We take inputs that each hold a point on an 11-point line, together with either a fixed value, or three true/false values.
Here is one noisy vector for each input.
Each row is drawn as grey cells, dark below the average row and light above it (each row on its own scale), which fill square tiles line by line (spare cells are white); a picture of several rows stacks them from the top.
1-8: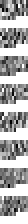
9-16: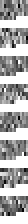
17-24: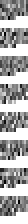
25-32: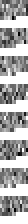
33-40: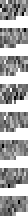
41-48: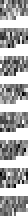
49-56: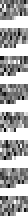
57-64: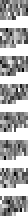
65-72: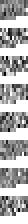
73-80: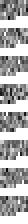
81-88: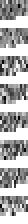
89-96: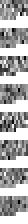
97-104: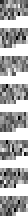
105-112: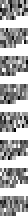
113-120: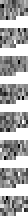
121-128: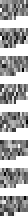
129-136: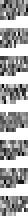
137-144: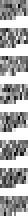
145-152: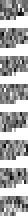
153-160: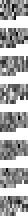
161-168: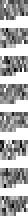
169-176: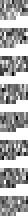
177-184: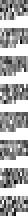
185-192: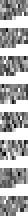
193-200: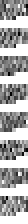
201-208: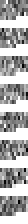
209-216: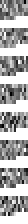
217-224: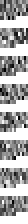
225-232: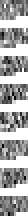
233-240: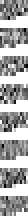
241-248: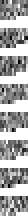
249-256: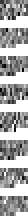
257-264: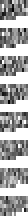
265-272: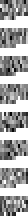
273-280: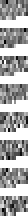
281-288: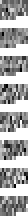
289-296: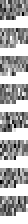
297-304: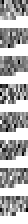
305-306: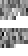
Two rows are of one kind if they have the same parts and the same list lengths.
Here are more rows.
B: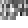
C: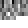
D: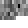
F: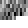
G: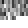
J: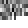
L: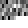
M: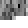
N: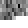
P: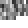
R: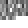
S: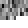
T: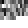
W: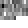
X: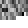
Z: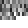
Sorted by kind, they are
B, C, G, L, P, R, S, T, W, X, Z
D, F, J, M, N

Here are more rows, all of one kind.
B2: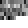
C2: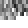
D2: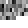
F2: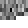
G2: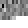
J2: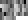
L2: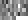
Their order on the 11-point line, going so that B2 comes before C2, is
L2, J2, B2, G2, D2, F2, C2.
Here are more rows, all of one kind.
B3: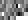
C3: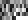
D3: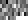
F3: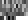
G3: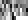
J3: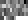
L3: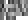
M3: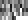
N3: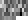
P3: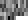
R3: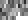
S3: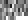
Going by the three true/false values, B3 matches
D3, F3 and P3.
